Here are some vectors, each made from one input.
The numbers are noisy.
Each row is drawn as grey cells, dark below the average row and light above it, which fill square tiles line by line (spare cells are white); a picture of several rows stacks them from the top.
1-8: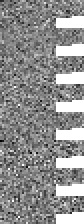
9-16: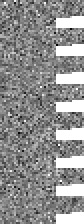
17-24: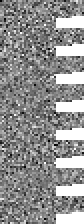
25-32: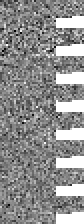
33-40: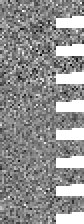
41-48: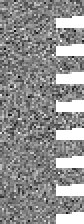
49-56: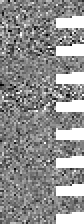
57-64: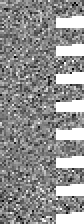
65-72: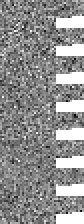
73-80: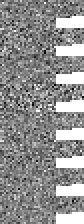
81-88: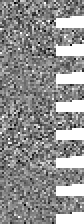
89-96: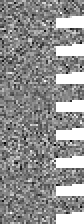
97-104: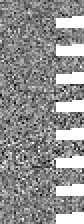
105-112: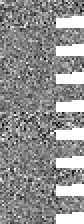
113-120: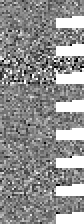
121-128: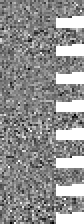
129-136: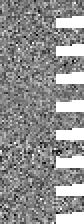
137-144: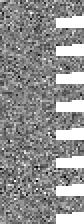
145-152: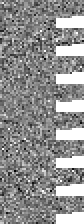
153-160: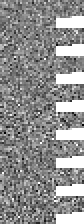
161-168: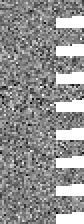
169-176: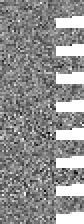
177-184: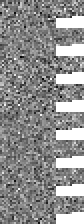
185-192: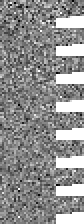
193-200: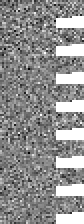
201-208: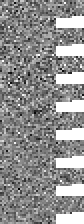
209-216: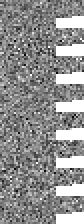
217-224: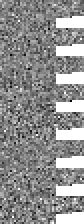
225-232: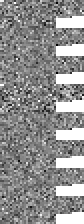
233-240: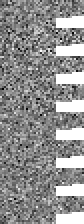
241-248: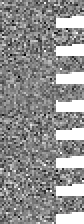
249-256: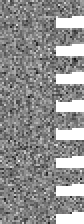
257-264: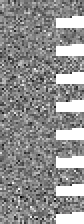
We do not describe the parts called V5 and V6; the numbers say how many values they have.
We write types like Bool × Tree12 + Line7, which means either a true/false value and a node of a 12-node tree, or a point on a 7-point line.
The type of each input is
(Line10 + V5 × V6) × (Tree10 + Tree11).
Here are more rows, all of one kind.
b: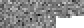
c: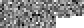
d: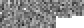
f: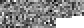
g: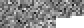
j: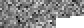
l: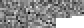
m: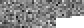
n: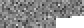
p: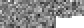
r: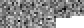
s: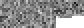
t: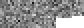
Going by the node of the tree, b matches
c and j.
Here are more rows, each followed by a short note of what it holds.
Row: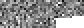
a node of an 11-node tree, a value of V5 and a value of V6
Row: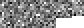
a node of an 11-node tree, a value of V5 and a value of V6
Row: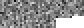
a node of an 11-node tree, a value of V5 and a value of V6
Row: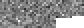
a node of an 11-node tree, a value of V5 and a value of V6
